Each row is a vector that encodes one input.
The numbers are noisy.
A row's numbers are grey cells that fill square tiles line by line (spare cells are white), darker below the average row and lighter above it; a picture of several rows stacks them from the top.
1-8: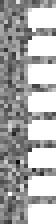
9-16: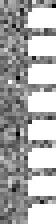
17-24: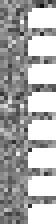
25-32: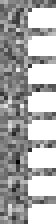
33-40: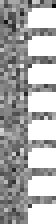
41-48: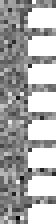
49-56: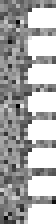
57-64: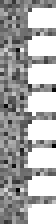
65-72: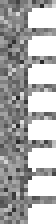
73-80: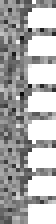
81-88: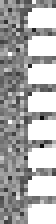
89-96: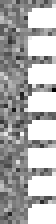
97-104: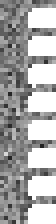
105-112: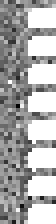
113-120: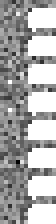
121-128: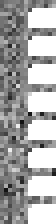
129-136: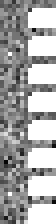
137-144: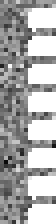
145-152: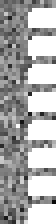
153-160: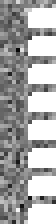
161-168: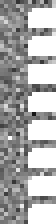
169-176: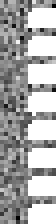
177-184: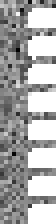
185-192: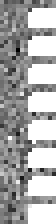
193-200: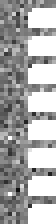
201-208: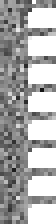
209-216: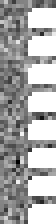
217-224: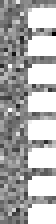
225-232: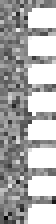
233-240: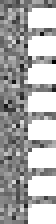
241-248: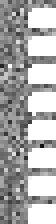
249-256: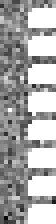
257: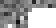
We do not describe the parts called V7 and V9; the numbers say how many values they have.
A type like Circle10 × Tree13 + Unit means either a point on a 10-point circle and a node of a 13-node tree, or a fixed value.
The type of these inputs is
(Bool × Line8 + V7) × V9 + Line5.
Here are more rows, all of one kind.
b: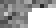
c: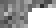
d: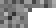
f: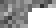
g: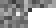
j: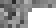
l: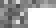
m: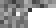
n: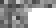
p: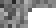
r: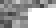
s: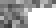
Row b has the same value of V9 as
c, f and r.
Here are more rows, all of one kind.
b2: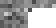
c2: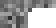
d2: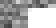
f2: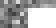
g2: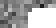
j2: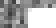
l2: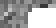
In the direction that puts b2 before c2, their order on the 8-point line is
f2, b2, j2, c2, l2, d2, g2.
